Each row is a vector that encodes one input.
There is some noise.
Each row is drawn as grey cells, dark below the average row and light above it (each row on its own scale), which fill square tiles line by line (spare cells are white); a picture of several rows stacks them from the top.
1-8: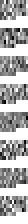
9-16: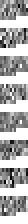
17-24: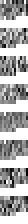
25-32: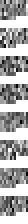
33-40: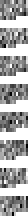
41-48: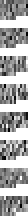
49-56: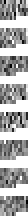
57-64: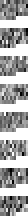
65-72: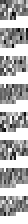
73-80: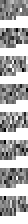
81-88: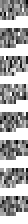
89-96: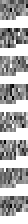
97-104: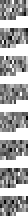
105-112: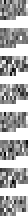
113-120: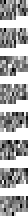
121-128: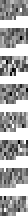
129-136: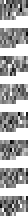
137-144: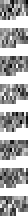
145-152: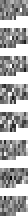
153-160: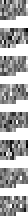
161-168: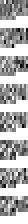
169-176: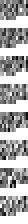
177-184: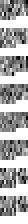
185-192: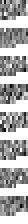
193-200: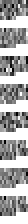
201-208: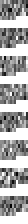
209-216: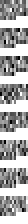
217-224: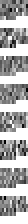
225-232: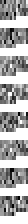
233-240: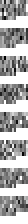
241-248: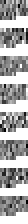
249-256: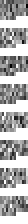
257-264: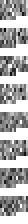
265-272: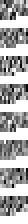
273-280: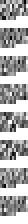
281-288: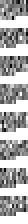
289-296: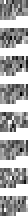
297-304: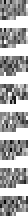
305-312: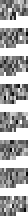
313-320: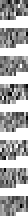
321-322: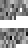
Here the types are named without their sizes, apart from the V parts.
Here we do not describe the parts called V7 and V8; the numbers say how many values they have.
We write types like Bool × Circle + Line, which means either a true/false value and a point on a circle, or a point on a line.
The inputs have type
(Bool × V7 + Label) × V8.
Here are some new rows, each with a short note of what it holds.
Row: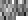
a true/false value, a value of V7 and a value of V8
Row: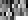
a label and a value of V8
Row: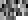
a label and a value of V8
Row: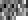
a label and a value of V8
